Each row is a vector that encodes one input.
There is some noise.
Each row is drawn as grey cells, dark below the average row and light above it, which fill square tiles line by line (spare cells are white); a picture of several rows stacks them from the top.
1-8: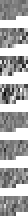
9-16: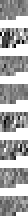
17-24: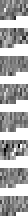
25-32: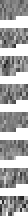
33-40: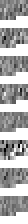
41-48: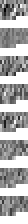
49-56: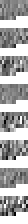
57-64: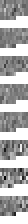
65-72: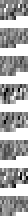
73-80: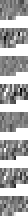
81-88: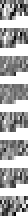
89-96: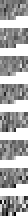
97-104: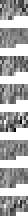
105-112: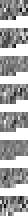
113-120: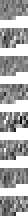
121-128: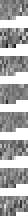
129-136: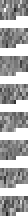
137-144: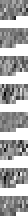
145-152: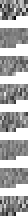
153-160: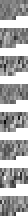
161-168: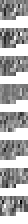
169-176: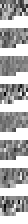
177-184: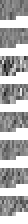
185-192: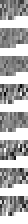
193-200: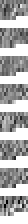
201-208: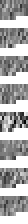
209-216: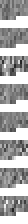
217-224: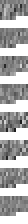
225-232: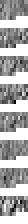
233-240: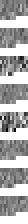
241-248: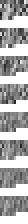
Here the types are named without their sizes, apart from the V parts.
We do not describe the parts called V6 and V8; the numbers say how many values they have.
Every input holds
either a label and a value of V6, or a true/false value and a value of V8.
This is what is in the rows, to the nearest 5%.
About 55% of them hold a label and a value of V6. The rest hold a true/false value and a value of V8.
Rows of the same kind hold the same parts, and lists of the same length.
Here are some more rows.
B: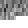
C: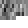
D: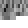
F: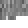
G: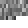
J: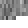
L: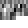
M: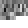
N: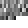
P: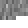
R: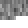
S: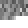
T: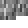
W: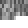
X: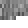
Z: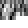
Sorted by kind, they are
B, F, W, Z
C, D, G, J, L, M, N, P, R, S, T, X

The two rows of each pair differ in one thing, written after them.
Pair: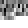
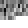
the true/false value
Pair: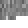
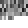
the true/false value
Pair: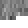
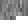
the true/false value
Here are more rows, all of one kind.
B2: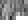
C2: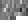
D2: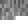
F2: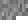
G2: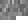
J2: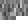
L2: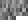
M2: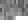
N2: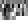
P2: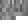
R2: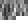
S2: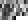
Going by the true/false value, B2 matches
F2 and S2.
